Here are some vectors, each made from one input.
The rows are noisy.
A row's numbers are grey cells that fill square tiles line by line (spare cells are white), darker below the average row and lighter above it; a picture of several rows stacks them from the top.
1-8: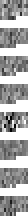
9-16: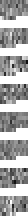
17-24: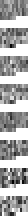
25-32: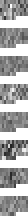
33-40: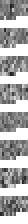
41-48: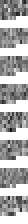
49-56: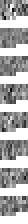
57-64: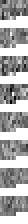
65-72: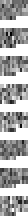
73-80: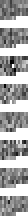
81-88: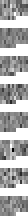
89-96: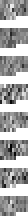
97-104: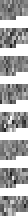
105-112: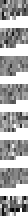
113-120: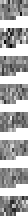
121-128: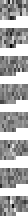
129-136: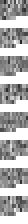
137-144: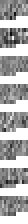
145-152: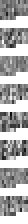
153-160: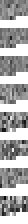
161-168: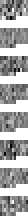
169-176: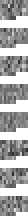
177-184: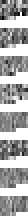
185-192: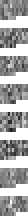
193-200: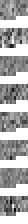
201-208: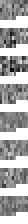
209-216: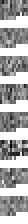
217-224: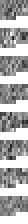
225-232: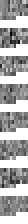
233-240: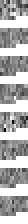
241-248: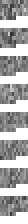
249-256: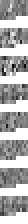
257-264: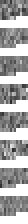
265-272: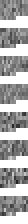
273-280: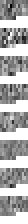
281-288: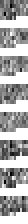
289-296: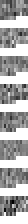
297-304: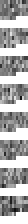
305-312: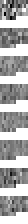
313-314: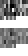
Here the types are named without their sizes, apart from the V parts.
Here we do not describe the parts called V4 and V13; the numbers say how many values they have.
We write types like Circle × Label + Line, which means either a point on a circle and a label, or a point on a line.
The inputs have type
Bool × V13 + (Circle + V4) × Line.
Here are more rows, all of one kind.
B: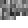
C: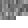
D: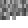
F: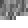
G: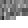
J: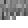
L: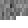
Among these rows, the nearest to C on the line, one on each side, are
F and G.
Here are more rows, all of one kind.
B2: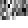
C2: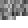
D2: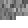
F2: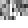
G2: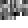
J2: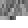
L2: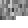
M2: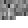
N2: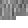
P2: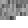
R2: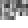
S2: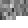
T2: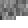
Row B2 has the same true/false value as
J2, M2 and R2.
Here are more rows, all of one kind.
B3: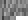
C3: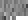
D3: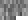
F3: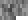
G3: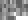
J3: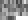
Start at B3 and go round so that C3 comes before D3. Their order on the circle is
B3, C3, G3, J3, D3, F3.
